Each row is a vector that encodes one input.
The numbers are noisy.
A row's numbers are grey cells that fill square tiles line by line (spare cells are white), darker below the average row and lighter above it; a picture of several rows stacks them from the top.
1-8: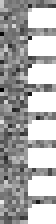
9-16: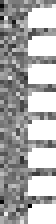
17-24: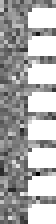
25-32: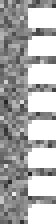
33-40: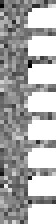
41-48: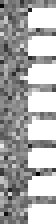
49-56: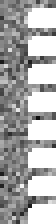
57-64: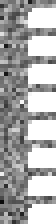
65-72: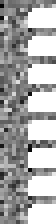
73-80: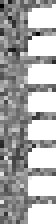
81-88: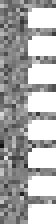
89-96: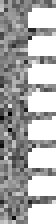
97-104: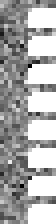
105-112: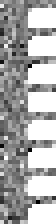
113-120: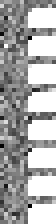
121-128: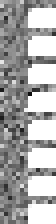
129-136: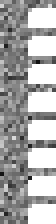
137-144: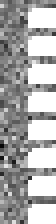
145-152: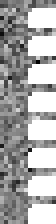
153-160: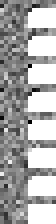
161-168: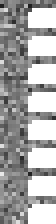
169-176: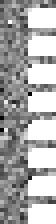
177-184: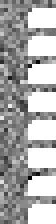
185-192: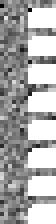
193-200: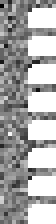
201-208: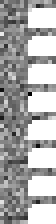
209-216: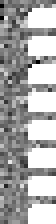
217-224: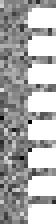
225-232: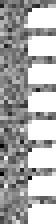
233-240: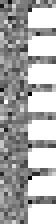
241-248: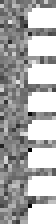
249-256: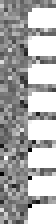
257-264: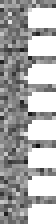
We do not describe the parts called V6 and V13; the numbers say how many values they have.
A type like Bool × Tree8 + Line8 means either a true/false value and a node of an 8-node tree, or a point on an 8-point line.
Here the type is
(Line7 + Line11 × V6) × V13.
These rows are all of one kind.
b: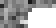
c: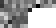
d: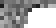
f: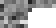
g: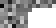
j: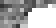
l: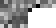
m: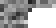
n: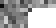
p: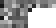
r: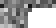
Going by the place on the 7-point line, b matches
g and r.
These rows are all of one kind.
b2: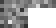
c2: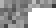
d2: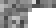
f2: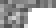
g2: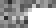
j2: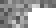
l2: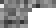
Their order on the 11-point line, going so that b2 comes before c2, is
b2, j2, f2, g2, l2, d2, c2.
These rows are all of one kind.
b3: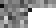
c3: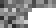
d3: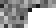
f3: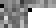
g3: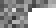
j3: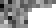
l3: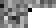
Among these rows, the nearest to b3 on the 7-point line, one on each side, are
f3 and j3.
